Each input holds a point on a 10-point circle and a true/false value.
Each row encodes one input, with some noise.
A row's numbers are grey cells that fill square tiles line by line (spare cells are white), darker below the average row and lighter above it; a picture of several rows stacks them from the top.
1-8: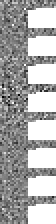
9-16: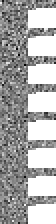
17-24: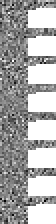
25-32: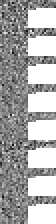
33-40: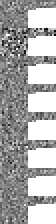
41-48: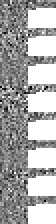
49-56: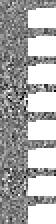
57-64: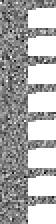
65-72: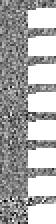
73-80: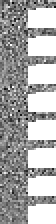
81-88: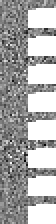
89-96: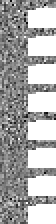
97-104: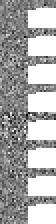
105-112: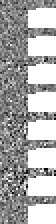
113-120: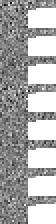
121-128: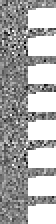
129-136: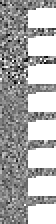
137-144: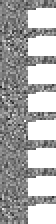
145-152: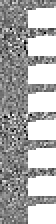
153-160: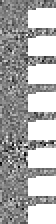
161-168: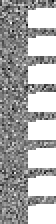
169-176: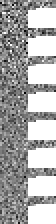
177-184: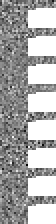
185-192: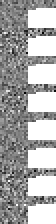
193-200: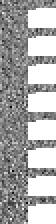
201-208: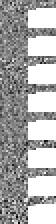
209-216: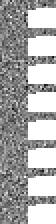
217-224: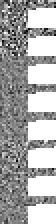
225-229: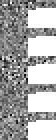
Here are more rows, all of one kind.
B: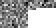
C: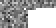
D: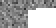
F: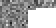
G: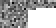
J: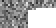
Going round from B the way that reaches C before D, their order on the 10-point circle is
B, C, J, G, F, D.
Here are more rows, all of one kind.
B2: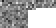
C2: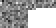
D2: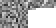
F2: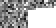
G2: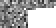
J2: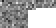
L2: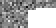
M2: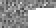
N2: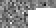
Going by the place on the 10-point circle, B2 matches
C2, J2 and N2.
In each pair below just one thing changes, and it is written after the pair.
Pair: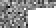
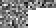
the true/false value
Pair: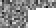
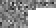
the true/false value
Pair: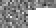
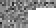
the place on the 10-point circle
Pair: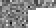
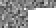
the place on the 10-point circle
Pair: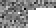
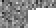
the true/false value
